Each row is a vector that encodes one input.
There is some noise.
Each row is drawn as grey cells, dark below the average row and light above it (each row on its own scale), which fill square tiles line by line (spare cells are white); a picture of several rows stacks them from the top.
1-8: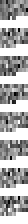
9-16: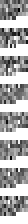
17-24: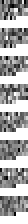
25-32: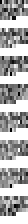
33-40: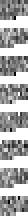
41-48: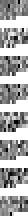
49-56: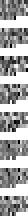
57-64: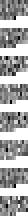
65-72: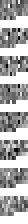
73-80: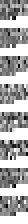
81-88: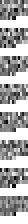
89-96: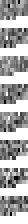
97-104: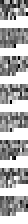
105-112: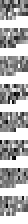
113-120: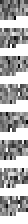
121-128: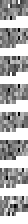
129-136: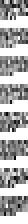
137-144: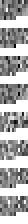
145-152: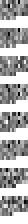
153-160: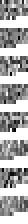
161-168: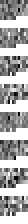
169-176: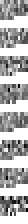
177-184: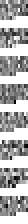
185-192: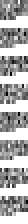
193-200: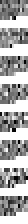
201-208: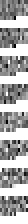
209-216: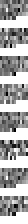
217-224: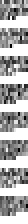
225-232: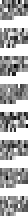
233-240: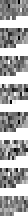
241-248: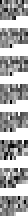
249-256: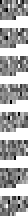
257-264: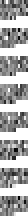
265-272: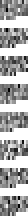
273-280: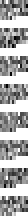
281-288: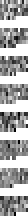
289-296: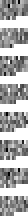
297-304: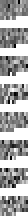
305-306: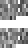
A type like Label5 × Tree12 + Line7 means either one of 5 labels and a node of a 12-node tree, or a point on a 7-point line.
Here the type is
Bool × Bool × Bool × Bool + Unit.
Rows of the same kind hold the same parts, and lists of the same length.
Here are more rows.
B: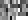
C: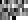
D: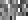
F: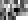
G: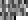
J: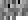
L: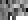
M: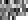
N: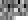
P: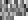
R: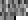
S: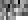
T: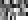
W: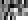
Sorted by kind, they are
B, C, D, F, G, J, M, N, P, R, S, T, W
L

